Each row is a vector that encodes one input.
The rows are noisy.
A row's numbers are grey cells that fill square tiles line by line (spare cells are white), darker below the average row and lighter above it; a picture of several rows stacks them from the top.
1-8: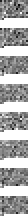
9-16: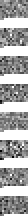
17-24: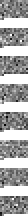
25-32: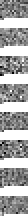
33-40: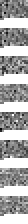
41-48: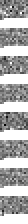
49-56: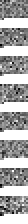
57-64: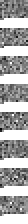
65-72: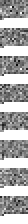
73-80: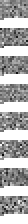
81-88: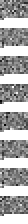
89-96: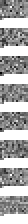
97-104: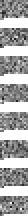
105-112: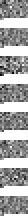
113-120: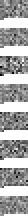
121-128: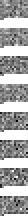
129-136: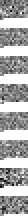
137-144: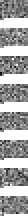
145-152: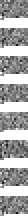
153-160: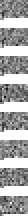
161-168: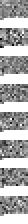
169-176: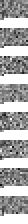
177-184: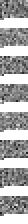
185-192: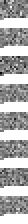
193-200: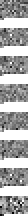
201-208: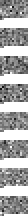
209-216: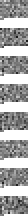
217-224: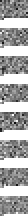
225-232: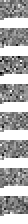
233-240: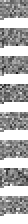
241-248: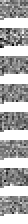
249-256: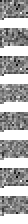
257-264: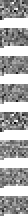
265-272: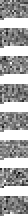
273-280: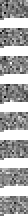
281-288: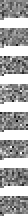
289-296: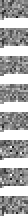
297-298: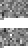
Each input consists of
either a point on an 8-point circle and a true/false value, or a fixed value, or a node of a 13-node tree.
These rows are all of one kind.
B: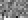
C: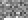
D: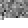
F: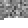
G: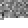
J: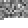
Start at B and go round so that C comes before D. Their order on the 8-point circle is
B, G, C, F, J, D.
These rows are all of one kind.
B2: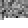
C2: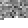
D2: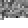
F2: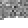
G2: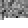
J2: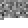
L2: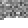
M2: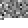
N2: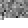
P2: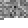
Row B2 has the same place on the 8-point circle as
G2 and N2.
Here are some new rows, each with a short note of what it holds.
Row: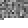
a node of a 13-node tree
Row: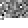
a point on an 8-point circle and a true/false value
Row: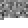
a point on an 8-point circle and a true/false value
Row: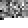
a fixed value
